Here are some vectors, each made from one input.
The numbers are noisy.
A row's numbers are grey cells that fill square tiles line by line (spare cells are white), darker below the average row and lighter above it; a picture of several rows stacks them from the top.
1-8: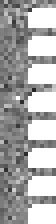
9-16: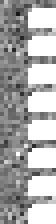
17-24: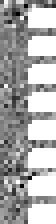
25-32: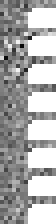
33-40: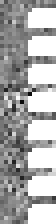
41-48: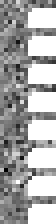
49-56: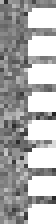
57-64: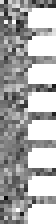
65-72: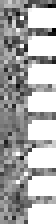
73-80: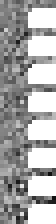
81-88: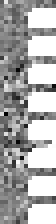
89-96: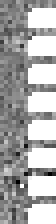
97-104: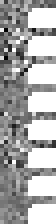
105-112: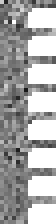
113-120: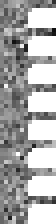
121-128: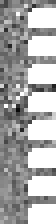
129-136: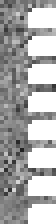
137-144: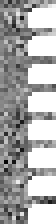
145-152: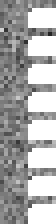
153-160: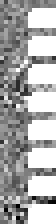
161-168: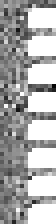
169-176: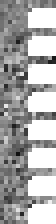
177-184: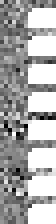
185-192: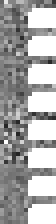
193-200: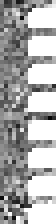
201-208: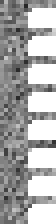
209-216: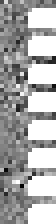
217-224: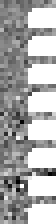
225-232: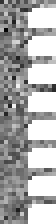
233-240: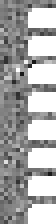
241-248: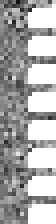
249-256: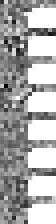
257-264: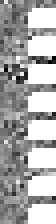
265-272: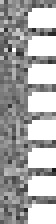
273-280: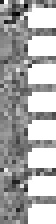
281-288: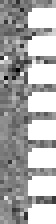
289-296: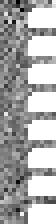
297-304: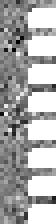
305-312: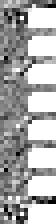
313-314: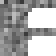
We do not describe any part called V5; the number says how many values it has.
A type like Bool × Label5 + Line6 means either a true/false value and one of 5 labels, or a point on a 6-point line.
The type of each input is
Bool × Tree7 + Label8 × List2(V5).
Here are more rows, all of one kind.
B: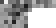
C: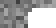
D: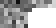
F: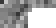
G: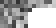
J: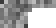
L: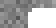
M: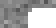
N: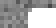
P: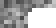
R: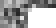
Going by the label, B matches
M and R.
